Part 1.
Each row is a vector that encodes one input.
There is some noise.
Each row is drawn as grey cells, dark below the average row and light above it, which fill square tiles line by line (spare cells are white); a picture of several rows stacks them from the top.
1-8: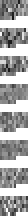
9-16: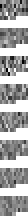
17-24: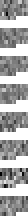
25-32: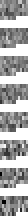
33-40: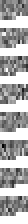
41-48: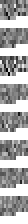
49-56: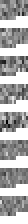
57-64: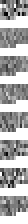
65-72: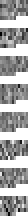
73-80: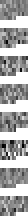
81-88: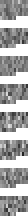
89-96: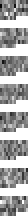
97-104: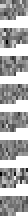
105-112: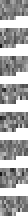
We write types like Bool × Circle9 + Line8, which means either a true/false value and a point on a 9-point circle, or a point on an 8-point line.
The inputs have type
Bool × Line7 + Line6.
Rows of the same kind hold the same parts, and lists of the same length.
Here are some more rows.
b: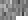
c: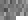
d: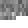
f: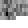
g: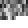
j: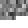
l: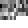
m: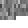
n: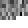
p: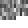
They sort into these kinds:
b, c, d, l
f, g, j, m, n, p

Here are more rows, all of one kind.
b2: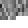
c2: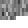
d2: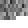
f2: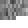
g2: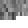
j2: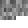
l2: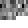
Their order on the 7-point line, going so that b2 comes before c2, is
d2, l2, b2, f2, g2, j2, c2.
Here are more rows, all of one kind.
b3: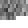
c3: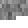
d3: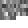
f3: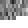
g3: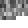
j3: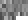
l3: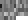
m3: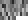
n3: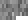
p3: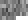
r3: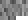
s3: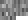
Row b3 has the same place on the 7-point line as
c3 and j3.
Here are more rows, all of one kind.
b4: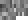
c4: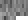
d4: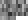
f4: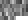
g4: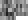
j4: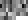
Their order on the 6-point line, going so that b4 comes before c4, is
g4, b4, d4, c4, f4, j4.
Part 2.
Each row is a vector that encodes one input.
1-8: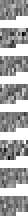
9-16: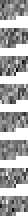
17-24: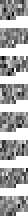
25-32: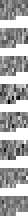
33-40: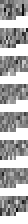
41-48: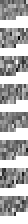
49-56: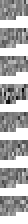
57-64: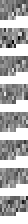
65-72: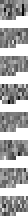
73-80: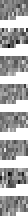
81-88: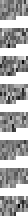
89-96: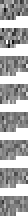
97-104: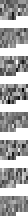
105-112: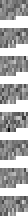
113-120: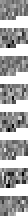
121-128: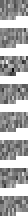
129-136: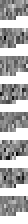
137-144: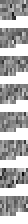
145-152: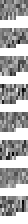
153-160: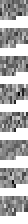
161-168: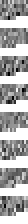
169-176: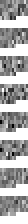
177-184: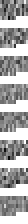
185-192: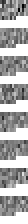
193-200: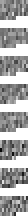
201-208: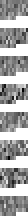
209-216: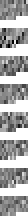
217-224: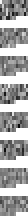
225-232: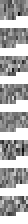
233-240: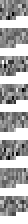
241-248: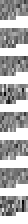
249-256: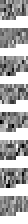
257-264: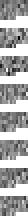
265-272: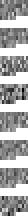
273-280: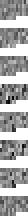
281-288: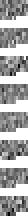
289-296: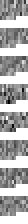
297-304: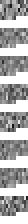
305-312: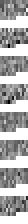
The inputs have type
Label8 × Label8 + Line11.
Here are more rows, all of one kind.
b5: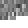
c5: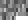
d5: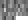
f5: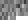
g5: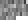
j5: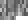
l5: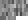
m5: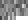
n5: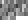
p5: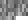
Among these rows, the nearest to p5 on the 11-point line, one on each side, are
j5 and n5.
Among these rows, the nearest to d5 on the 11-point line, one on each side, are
c5 and f5.
